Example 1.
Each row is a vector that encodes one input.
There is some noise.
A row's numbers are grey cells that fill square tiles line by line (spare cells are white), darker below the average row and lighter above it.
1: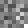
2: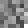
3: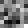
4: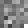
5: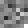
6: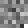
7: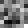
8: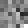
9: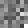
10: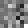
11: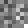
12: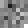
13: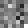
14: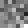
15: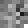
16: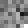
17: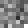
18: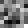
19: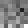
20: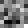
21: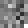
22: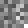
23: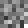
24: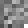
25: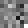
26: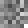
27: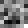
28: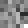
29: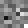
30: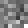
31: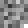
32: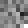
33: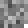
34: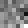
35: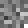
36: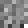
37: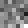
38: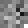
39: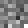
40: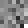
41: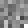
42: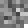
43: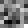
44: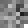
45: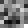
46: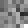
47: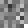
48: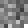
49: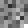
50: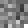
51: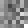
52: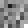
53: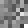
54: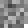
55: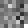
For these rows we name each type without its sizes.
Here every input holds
a list of points on a circle.
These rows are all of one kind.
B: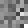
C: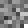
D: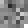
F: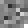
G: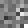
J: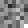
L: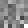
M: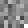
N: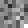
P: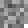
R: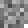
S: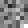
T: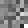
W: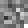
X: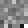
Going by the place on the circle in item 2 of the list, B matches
L, M, T and X.
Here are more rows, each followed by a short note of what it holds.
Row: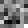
the empty list
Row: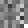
a list of two items
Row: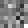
a list of one item
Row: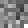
a list of one item
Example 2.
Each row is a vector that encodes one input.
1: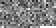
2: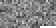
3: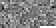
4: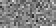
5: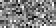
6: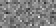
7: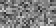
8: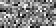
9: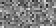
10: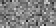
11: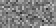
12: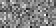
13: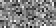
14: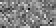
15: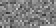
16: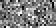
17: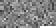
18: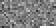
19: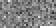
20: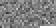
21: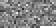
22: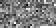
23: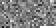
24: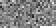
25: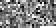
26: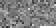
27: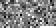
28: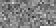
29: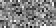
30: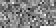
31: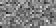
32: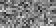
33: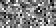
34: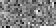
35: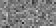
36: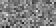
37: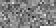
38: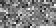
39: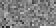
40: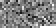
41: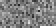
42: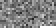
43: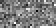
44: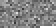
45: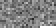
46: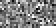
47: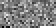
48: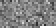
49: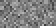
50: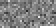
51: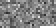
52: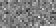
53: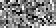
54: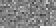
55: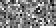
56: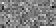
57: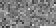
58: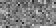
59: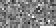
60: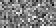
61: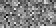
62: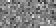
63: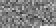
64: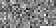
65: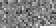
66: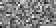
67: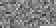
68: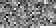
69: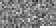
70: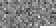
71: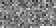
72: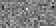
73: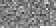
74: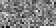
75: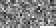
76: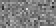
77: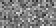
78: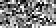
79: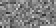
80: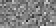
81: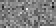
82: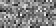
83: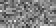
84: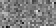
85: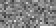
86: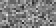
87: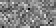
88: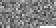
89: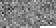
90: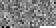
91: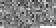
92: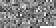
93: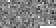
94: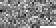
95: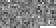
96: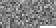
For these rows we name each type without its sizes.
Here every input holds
either a point on a circle, or a point on a line.
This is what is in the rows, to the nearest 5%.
About 60% of them hold a point on a circle. The rest hold a point on a line.
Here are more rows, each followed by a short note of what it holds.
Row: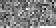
a point on a circle
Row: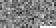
a point on a line
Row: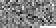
a point on a line
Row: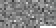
a point on a line
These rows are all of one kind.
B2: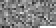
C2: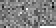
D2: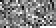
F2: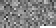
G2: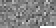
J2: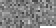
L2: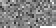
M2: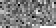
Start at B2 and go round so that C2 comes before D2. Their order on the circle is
B2, C2, D2, F2, G2, L2, J2, M2.
